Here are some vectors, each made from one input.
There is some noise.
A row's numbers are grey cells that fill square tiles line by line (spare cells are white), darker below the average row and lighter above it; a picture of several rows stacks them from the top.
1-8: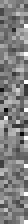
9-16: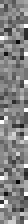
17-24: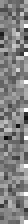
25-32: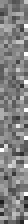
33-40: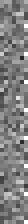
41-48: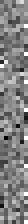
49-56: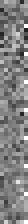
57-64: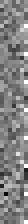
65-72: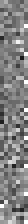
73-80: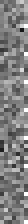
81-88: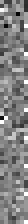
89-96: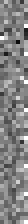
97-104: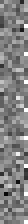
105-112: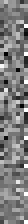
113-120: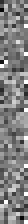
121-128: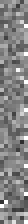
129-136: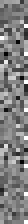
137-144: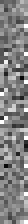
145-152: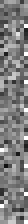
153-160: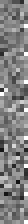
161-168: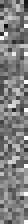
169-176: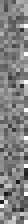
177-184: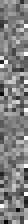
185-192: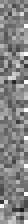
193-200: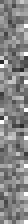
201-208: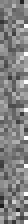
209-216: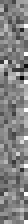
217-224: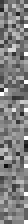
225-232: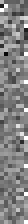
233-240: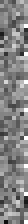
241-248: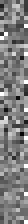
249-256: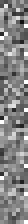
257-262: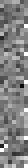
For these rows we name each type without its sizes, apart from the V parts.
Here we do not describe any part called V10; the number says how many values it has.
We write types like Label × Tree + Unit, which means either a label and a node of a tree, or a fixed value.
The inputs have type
Bool × Circle × (Circle + Unit) + V10.
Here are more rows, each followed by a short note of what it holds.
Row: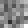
a point on a circle and a true/false value
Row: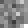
a point on a circle and a true/false value
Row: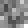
a point on a circle and a true/false value
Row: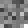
a point on each of two circles and a true/false value
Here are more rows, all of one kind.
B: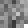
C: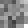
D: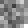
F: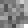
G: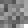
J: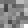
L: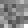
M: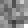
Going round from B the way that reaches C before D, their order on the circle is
B, C, G, F, J, L, D, M.
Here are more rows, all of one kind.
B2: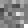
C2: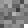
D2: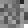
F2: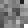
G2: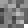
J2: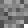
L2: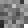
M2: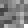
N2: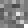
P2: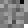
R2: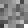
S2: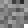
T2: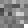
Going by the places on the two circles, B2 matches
N2 and T2.
